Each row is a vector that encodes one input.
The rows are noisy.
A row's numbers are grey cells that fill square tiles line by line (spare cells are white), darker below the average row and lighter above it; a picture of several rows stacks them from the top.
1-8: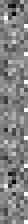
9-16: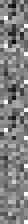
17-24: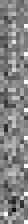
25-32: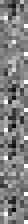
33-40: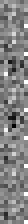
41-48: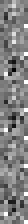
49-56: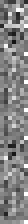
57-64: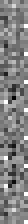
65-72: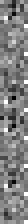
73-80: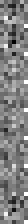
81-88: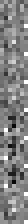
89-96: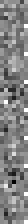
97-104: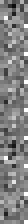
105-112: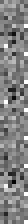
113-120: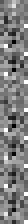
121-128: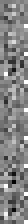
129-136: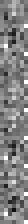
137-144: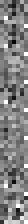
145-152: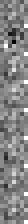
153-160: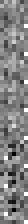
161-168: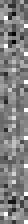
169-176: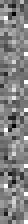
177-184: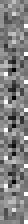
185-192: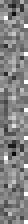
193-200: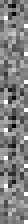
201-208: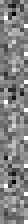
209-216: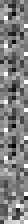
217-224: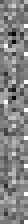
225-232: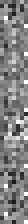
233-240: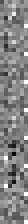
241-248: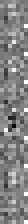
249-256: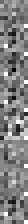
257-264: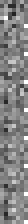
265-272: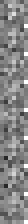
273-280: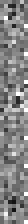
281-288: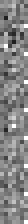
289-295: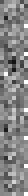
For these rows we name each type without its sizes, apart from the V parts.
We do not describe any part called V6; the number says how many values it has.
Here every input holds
a list of items, each a true/false value and a value of V6.
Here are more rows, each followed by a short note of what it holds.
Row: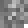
a list of two items
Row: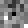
a list of one item
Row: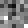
a list of one item
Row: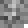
a list of two items
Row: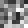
the empty list
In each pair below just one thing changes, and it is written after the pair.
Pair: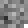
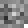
the value of V6 in item 2 of the list
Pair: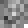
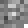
the value of V6 in item 1 of the list
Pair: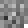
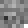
the value of V6 in item 2 of the list
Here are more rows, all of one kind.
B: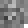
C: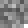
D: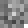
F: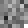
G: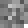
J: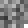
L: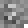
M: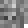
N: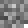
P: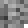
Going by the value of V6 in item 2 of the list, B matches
D, F and G.
